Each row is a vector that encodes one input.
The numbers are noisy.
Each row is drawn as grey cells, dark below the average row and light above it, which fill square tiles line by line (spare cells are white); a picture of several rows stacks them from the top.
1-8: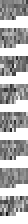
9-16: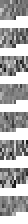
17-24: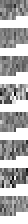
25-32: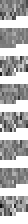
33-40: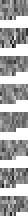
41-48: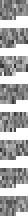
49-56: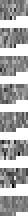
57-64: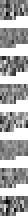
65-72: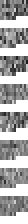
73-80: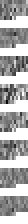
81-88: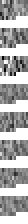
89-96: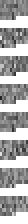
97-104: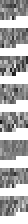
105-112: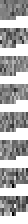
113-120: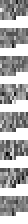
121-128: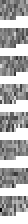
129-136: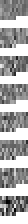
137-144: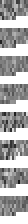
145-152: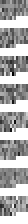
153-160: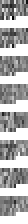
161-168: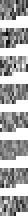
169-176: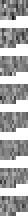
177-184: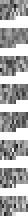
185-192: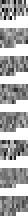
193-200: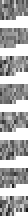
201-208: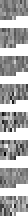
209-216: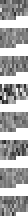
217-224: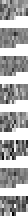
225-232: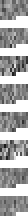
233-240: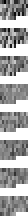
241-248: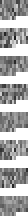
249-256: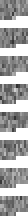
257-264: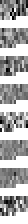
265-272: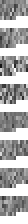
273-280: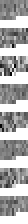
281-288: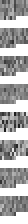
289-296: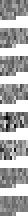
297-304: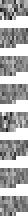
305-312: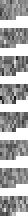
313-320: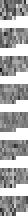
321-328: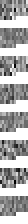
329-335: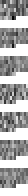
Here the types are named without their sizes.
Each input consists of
either a fixed value, or a node of a tree.
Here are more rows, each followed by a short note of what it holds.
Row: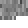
a node of a tree
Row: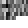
a fixed value
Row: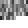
a node of a tree
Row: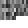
a fixed value
